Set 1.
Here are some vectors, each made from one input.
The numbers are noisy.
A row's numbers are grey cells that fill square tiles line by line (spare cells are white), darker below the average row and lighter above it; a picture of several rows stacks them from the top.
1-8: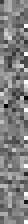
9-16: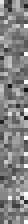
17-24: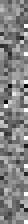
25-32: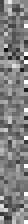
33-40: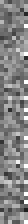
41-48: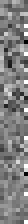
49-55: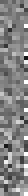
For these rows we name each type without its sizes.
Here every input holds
a point on a circle and a true/false value.
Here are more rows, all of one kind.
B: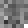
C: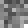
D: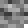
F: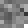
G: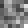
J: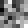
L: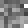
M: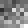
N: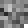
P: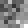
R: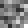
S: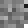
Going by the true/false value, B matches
N and S.
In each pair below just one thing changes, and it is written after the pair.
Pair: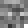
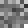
the place on the circle
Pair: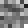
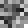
the true/false value
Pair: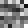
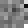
the place on the circle
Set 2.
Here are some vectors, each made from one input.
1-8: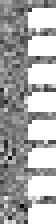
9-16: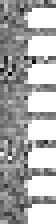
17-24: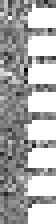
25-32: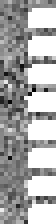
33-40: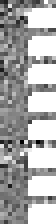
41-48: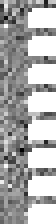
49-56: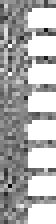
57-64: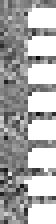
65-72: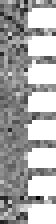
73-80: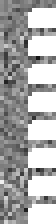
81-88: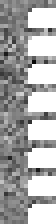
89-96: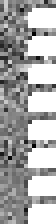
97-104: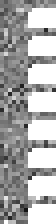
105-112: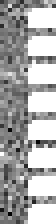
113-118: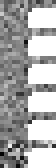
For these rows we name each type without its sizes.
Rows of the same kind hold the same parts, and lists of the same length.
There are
2 kinds of row.
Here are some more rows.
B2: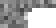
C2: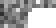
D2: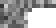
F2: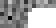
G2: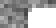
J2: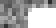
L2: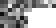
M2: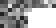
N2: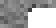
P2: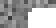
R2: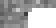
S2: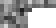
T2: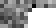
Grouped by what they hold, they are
B2, C2, D2, F2, G2, J2, N2, P2, R2, S2, T2
L2, M2

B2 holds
a point on a circle and a true/false value.
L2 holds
a fixed value.
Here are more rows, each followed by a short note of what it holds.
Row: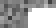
a point on a circle and a true/false value
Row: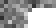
a point on a circle and a true/false value
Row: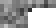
a point on a circle and a true/false value
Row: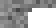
a point on a circle and a true/false value
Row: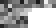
a fixed value
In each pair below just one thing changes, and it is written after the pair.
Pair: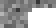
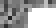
the true/false value
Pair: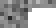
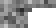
the true/false value
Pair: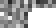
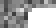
the true/false value
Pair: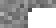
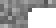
the place on the circle
